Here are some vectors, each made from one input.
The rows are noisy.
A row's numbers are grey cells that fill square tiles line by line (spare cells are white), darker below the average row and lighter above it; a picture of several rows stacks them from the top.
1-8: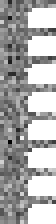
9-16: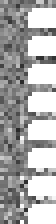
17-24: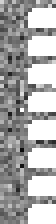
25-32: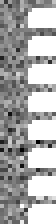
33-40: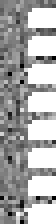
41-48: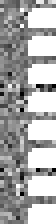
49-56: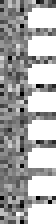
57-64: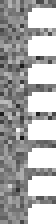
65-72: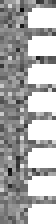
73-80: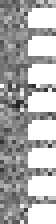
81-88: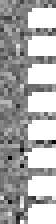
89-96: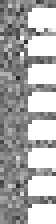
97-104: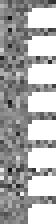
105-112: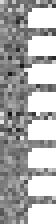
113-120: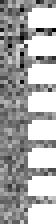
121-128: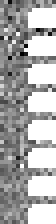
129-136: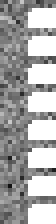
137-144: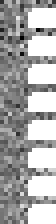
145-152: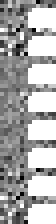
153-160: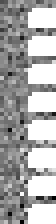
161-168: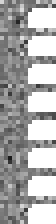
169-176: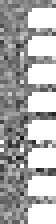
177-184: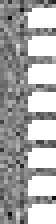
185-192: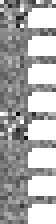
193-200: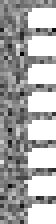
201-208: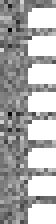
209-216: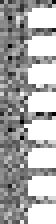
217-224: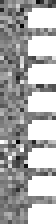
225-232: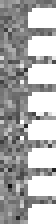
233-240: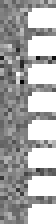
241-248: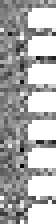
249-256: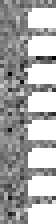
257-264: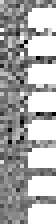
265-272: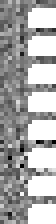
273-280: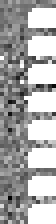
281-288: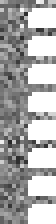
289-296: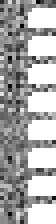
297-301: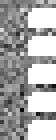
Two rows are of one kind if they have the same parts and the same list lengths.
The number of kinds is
4.
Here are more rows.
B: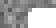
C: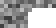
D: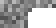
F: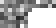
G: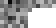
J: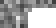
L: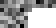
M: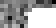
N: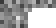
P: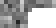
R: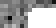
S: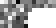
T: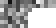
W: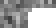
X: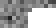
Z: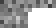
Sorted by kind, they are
B, C, M, P, R
D, F, L, X
G, J, N, T, W, Z
S

